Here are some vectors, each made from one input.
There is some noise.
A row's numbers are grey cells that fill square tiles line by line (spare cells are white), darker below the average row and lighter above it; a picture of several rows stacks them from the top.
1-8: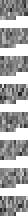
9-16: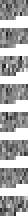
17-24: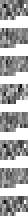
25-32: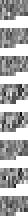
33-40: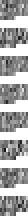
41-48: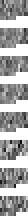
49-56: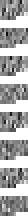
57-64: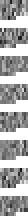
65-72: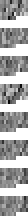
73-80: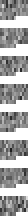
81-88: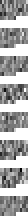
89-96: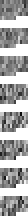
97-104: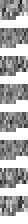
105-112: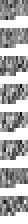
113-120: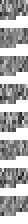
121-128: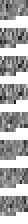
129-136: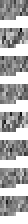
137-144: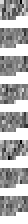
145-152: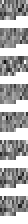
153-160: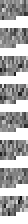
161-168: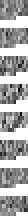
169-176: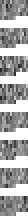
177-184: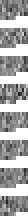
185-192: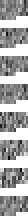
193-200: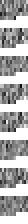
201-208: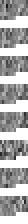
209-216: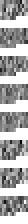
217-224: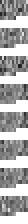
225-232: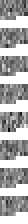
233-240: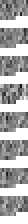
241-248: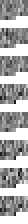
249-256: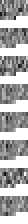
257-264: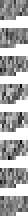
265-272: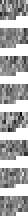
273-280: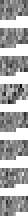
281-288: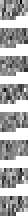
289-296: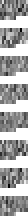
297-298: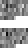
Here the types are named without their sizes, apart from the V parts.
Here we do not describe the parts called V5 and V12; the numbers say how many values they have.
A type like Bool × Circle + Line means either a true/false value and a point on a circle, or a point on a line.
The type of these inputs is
(Bool × Bool × Bool + V12) × V5 + List(Line).
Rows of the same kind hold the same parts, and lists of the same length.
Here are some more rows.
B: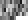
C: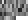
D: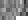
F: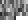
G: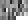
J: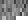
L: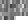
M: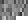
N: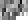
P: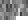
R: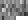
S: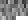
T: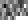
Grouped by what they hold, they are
B, G, N
C, F
D, J, M, R, S
L, P
T

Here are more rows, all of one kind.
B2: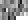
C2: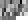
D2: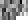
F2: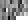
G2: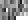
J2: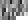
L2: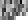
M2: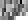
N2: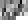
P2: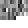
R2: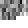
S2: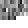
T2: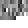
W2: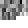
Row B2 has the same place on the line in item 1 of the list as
G2, P2, S2 and T2.
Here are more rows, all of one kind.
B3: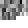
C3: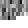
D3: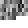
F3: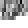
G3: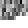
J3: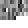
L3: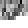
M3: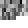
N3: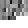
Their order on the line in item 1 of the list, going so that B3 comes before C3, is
D3, F3, G3, L3, M3, B3, J3, C3, N3.
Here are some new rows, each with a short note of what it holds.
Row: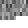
a value of V5 and a value of V12
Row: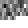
the empty list
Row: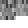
a value of V5 and a value of V12
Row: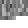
a value of V5 and a value of V12
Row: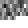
the empty list
